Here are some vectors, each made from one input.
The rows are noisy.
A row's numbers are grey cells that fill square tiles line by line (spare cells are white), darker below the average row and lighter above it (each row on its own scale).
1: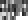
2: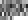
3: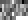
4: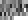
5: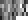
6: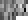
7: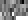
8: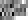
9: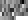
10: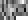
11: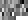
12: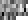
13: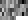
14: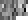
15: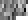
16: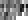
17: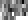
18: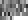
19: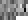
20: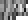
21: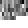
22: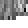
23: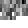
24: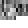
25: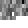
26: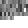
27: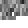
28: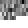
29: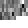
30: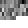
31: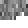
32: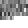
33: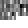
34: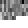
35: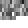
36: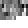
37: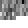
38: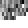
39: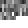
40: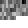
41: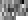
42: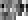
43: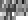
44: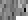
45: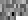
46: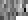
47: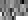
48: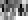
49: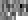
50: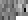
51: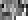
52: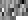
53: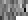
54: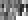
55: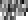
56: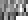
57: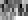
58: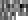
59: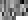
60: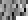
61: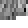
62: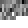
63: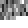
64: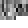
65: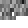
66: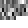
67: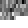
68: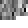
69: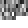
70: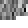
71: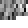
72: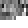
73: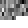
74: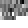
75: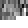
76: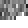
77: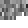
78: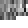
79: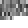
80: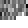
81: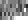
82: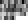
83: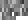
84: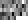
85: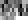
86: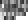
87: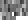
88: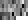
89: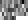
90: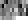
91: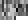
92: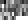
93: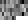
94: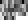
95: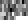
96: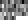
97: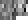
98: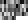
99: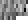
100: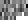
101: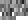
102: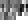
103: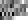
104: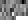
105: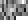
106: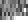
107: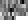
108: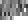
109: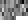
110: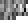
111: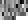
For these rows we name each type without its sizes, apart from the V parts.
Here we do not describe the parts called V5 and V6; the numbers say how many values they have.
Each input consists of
a true/false value, together with either a point on a line and a value of V5, or a value of V6.
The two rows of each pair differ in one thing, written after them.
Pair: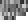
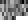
the value of V5
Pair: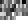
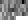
the value of V5
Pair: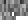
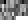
the value of V5
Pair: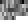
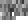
the value of V5
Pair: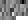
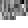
the value of V5
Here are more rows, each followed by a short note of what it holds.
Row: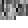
a true/false value and a value of V6
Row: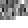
a true/false value and a value of V6
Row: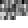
a point on a line, a true/false value and a value of V5
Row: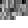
a point on a line, a true/false value and a value of V5
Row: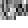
a true/false value and a value of V6
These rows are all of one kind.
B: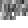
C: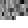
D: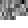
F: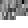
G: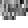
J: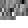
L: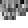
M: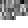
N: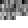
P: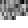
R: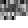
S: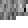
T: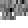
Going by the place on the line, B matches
C, G, J and S.
